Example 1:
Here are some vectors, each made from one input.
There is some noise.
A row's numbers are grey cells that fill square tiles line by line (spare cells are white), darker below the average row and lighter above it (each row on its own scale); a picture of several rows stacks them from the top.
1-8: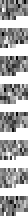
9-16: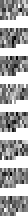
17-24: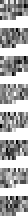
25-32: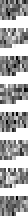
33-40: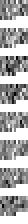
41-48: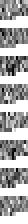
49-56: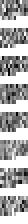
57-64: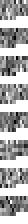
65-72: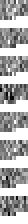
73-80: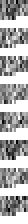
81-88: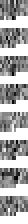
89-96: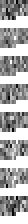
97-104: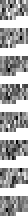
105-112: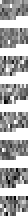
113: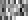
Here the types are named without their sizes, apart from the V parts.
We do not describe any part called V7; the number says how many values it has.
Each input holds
either a point on a circle, a true/false value and a value of V7, or a fixed value.
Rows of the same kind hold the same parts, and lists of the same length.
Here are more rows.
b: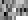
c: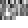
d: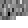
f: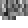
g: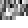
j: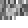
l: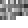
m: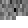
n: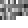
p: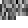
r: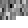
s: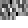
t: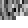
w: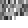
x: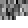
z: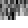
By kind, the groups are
b, c, d, f, g, j, m, p, r, s, t, w, x, z
l, n

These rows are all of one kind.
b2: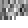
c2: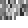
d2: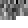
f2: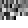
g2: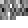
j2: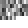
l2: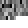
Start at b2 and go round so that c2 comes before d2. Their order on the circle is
b2, c2, l2, f2, j2, g2, d2.
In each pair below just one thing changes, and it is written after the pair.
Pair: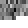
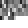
the value of V7
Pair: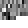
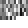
the true/false value
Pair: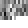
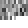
the true/false value
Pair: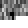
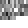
the true/false value
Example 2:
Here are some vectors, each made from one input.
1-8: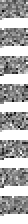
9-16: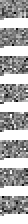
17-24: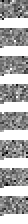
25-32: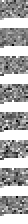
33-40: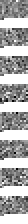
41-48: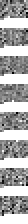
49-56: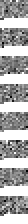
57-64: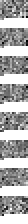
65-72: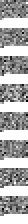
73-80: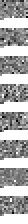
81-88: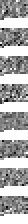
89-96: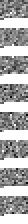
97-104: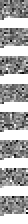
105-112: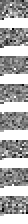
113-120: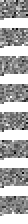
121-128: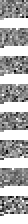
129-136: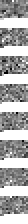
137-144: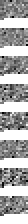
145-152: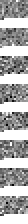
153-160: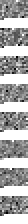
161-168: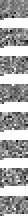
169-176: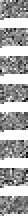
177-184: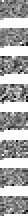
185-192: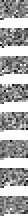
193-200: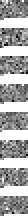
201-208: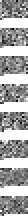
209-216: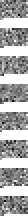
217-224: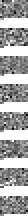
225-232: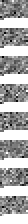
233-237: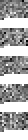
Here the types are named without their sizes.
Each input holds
a label, together with either a label, or five true/false values.
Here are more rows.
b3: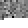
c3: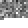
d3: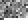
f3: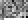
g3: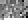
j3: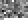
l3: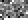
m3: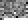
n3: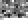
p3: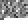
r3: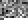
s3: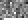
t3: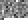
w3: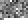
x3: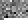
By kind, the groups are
b3, c3, d3, f3, g3, m3, p3, r3, s3, t3, w3, x3
j3, l3, n3

